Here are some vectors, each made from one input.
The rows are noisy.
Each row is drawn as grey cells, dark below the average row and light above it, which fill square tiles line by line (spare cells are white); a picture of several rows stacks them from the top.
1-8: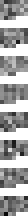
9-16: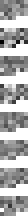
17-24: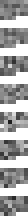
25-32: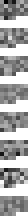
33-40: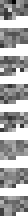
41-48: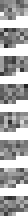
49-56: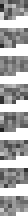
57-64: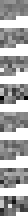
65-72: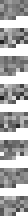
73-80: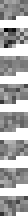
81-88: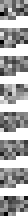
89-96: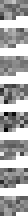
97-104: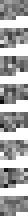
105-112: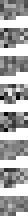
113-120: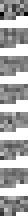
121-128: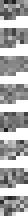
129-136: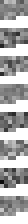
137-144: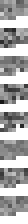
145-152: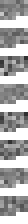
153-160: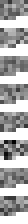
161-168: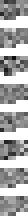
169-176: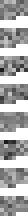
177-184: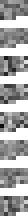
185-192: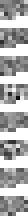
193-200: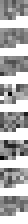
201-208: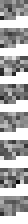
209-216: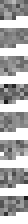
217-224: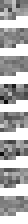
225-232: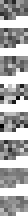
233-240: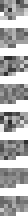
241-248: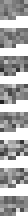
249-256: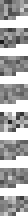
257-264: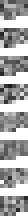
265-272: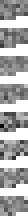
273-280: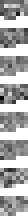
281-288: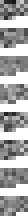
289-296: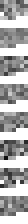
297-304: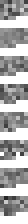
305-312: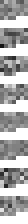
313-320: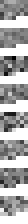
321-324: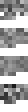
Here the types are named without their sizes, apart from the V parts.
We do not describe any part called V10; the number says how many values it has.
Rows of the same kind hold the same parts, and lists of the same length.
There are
4 kinds of row.
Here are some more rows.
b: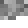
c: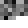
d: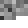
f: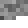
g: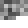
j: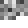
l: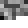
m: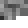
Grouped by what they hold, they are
b, l
c, g
d, j
f, m

